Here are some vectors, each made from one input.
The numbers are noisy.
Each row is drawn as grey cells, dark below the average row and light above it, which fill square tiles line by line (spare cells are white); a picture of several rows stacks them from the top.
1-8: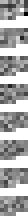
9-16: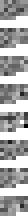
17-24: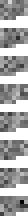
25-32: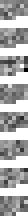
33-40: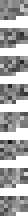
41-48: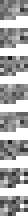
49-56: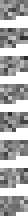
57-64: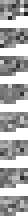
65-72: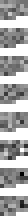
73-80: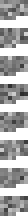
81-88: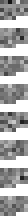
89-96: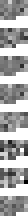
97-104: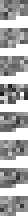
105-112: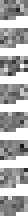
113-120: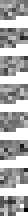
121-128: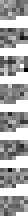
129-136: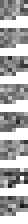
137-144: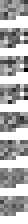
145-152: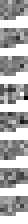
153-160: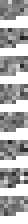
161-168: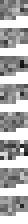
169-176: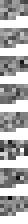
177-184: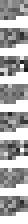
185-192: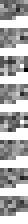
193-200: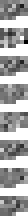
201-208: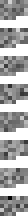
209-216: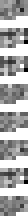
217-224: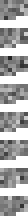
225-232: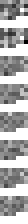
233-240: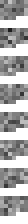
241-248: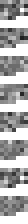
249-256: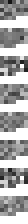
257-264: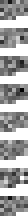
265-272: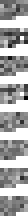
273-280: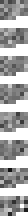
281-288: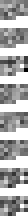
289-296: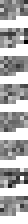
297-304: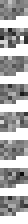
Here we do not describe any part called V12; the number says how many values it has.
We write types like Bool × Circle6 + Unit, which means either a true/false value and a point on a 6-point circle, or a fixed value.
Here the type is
Circle8 × List2(Bool × V12).
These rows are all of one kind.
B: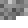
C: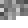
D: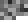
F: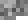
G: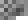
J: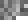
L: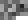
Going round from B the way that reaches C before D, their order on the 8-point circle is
B, F, C, J, D, L, G.
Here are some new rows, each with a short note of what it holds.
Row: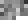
a point on an 8-point circle, together with a list of two items
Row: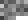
a point on an 8-point circle, together with a list of one item
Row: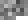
a point on an 8-point circle, together with a list of two items
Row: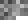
a point on an 8-point circle, together with a list of one item
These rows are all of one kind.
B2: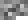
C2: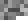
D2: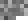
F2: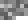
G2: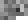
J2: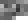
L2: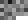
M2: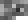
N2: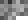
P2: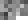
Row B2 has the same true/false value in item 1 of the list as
C2, G2, M2 and N2.
